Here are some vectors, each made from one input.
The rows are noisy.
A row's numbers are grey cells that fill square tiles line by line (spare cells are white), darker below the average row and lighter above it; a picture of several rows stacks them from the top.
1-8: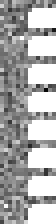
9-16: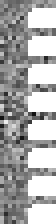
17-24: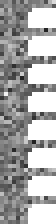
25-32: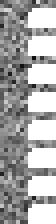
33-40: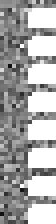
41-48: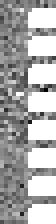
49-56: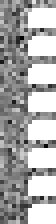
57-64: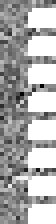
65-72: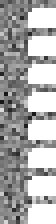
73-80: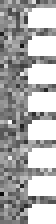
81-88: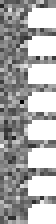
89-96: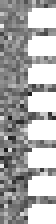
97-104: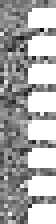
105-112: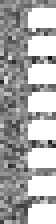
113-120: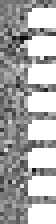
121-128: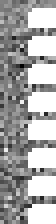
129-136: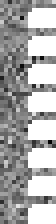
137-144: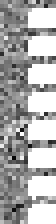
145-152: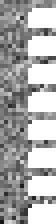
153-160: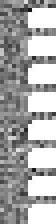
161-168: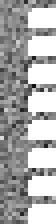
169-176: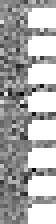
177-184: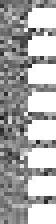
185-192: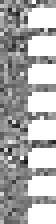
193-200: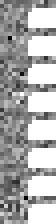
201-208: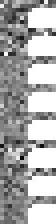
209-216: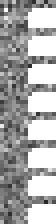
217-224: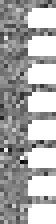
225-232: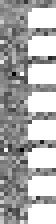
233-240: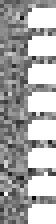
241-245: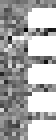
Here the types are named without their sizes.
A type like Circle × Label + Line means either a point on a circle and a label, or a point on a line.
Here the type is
Circle + List(Bool × Line).
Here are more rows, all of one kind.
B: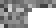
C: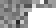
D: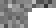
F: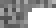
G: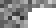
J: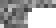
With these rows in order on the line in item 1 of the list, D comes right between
F and G.
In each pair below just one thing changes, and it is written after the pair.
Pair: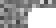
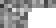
the true/false value in item 1 of the list
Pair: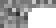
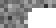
the true/false value in item 1 of the list
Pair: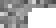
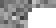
the true/false value in item 2 of the list
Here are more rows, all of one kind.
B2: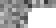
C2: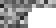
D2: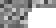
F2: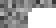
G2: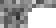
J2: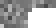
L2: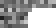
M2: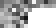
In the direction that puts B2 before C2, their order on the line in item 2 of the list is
F2, B2, M2, J2, D2, G2, L2, C2.
